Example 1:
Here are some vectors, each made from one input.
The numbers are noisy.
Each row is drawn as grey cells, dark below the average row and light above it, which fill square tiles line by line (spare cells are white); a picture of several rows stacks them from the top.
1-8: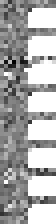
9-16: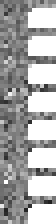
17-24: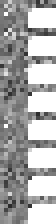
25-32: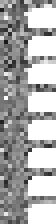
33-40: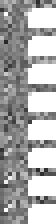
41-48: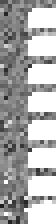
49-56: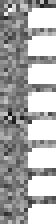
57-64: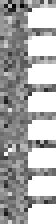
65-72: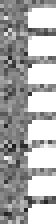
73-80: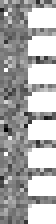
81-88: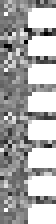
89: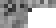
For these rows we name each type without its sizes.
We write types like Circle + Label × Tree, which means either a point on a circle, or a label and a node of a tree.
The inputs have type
Circle.
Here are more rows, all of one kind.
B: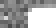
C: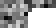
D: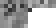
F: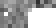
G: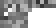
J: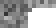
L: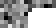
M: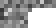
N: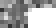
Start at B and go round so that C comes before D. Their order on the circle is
B, N, F, G, M, C, L, D, J.
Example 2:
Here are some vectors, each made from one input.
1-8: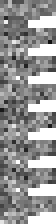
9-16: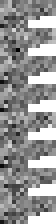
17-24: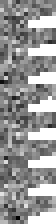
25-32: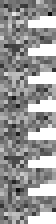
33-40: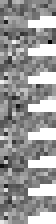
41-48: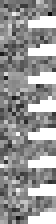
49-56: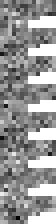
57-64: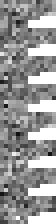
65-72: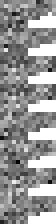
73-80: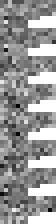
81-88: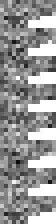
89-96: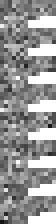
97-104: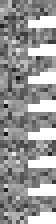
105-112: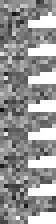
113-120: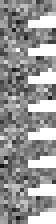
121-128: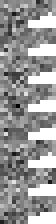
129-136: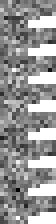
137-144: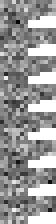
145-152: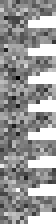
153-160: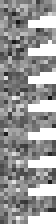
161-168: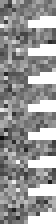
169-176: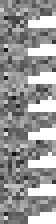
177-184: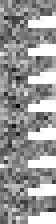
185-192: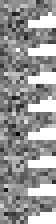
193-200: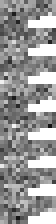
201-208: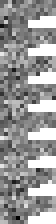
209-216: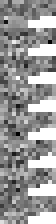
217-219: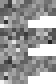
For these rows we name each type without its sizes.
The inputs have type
Bool × Bool × Bool × Bool.
